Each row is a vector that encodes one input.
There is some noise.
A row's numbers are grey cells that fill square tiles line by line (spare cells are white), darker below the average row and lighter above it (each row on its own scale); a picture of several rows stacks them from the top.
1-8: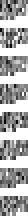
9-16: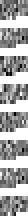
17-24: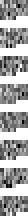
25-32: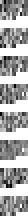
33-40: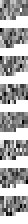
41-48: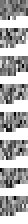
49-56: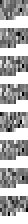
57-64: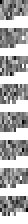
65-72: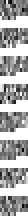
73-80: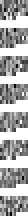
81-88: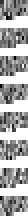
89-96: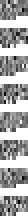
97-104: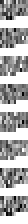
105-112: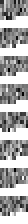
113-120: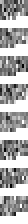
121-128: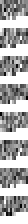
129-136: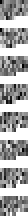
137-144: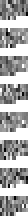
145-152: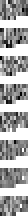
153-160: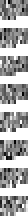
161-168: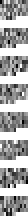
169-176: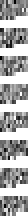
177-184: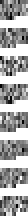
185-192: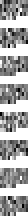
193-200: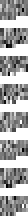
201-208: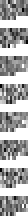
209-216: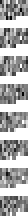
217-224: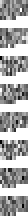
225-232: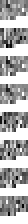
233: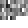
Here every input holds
a true/false value, together with either a node of a 9-node tree, or a node of a 15-node tree.
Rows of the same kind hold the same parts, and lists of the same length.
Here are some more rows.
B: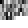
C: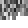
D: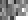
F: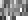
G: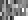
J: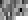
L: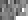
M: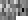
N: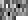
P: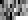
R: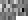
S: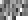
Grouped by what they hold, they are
B, D, G, J, L, P
C, F, M, N, R, S

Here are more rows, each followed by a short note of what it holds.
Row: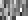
a node of a 15-node tree and a true/false value
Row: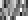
a node of a 15-node tree and a true/false value
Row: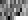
a node of a 9-node tree and a true/false value
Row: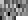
a node of a 15-node tree and a true/false value
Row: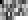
a node of a 9-node tree and a true/false value
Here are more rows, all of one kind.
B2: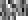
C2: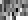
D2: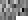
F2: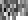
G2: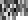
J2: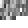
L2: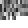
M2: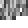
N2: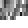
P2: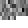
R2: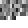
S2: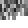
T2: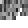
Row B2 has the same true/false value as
D2 and P2.
